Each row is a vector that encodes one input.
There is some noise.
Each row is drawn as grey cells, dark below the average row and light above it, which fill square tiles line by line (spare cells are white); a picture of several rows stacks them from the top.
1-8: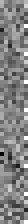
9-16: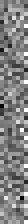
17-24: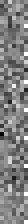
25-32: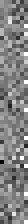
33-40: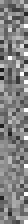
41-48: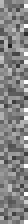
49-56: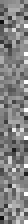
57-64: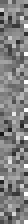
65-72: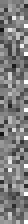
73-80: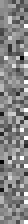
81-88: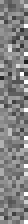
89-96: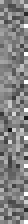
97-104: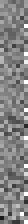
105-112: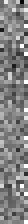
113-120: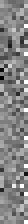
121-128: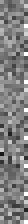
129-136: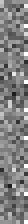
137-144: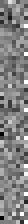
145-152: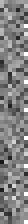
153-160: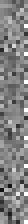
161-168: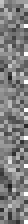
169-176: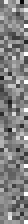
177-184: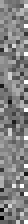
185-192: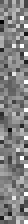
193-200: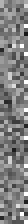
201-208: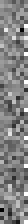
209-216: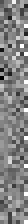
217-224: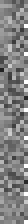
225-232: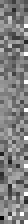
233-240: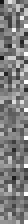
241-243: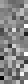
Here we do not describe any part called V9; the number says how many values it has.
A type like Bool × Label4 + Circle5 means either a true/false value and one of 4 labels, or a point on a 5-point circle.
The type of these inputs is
Line7 × (Line7 + V9) + List2(Line10).
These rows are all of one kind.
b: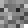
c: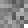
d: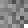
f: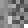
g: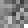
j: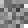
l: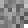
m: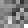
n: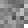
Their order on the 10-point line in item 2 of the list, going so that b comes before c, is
l, f, b, d, m, g, j, c, n.
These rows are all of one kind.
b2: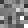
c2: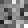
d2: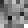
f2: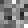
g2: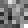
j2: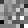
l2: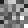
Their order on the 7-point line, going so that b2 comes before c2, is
g2, b2, d2, f2, l2, j2, c2.
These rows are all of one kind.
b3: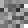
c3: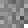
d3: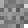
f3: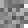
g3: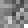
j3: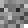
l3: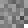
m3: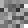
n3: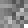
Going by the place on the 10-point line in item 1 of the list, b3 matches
j3 and m3.
